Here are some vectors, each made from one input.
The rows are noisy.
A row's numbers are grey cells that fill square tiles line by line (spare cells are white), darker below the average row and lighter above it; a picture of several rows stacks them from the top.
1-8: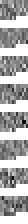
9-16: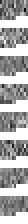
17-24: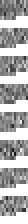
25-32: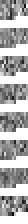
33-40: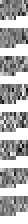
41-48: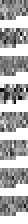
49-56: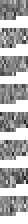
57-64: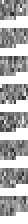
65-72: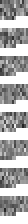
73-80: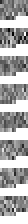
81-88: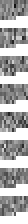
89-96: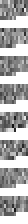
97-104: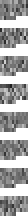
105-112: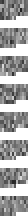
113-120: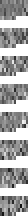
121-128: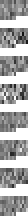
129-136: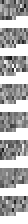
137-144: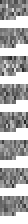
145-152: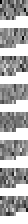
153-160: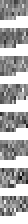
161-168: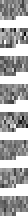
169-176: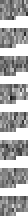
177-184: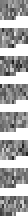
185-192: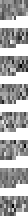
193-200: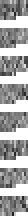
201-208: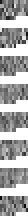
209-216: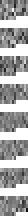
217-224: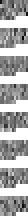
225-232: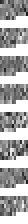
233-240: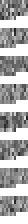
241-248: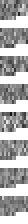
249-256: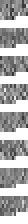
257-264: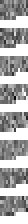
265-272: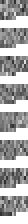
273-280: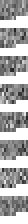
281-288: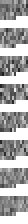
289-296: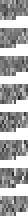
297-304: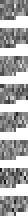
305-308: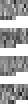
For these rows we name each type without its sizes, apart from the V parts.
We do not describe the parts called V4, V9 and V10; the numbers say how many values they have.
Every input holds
a true/false value, together with either a label, a value of V4, a value of V9 and a value of V10, or a point on a line.
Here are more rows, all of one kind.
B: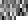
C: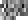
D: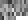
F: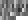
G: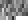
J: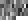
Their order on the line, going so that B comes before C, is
D, G, J, B, F, C.
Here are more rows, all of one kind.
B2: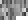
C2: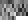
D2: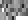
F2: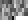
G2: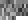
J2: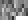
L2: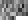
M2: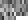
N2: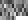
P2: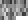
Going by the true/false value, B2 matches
M2 and P2.
